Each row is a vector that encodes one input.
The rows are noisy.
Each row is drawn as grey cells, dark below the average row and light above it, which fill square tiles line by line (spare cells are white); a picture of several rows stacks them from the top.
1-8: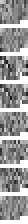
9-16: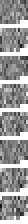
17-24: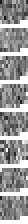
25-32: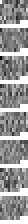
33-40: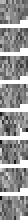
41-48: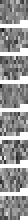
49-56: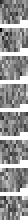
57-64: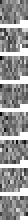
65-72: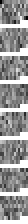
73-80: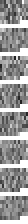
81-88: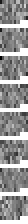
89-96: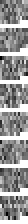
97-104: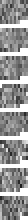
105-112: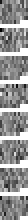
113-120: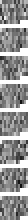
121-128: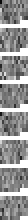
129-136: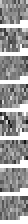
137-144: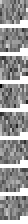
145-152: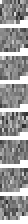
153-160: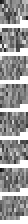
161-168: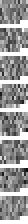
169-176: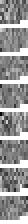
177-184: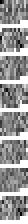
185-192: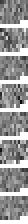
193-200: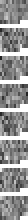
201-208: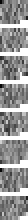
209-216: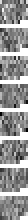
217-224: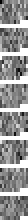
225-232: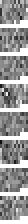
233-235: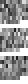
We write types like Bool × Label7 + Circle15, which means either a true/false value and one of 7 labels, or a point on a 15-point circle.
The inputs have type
Line17.
